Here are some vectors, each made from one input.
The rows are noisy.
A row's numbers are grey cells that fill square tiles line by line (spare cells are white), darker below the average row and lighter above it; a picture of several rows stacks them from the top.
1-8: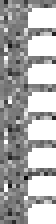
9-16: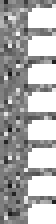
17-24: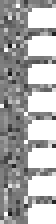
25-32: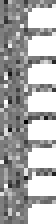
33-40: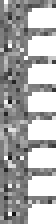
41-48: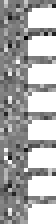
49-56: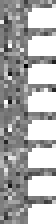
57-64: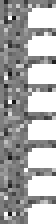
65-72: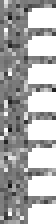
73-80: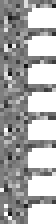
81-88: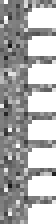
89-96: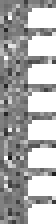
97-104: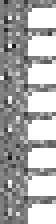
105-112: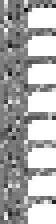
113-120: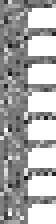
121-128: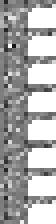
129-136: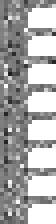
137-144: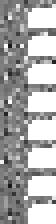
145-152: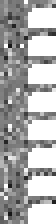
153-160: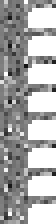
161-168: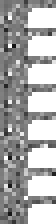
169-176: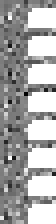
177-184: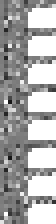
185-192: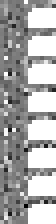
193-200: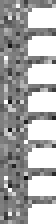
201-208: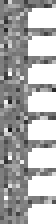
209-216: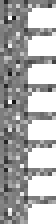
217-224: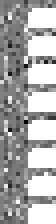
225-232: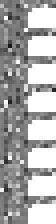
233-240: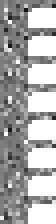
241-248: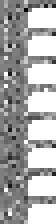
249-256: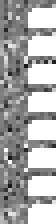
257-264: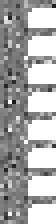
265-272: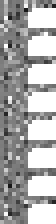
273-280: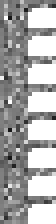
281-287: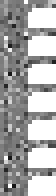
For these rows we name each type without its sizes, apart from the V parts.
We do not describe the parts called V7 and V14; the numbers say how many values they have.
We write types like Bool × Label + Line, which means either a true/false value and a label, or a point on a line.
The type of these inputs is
Line × Tree × V7 + V14.
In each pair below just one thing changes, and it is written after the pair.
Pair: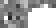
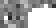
the place on the line
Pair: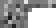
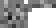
the node of the tree
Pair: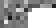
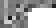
the value of V7
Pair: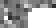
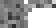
the value of V7
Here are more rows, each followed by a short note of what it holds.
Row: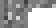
a value of V14
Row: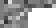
a value of V14
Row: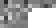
a value of V14
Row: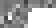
a value of V14
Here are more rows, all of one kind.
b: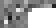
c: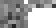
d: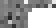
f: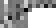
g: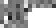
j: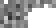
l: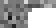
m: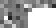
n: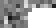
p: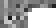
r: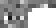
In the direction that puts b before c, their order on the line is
b, r, p, l, f, d, j, g, m, c, n.
